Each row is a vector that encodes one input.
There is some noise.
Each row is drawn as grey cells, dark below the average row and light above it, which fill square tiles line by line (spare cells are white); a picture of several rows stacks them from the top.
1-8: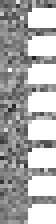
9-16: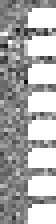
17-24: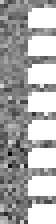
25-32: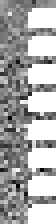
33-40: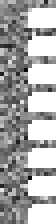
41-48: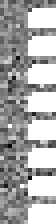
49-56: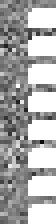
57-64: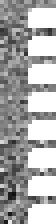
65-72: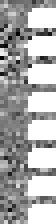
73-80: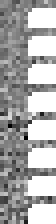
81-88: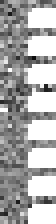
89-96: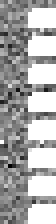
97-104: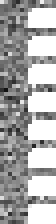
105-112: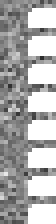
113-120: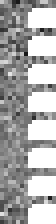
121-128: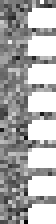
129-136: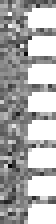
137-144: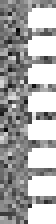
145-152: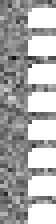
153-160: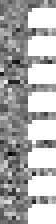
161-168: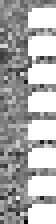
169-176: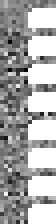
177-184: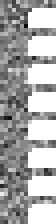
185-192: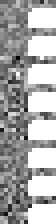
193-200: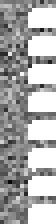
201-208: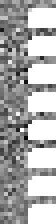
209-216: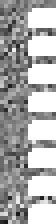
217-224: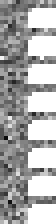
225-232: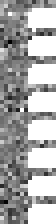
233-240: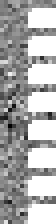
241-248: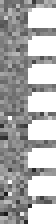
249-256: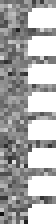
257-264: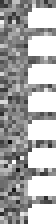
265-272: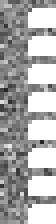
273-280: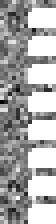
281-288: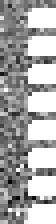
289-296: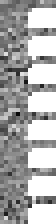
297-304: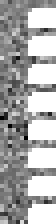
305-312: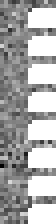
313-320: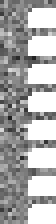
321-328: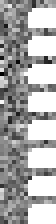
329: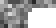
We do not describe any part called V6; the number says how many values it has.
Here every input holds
either three true/false values and a value of V6, or a list of up to three points on an 8-point line.
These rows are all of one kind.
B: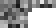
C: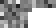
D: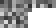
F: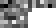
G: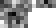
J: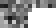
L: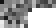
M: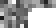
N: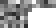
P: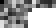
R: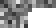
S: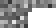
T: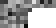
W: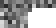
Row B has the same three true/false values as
G, L, M and S.
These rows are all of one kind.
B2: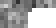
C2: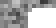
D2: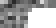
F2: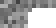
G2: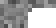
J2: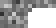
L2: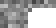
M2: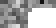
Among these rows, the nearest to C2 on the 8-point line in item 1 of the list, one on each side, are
G2 and J2.
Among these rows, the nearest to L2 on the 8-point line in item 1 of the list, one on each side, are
F2 and M2.
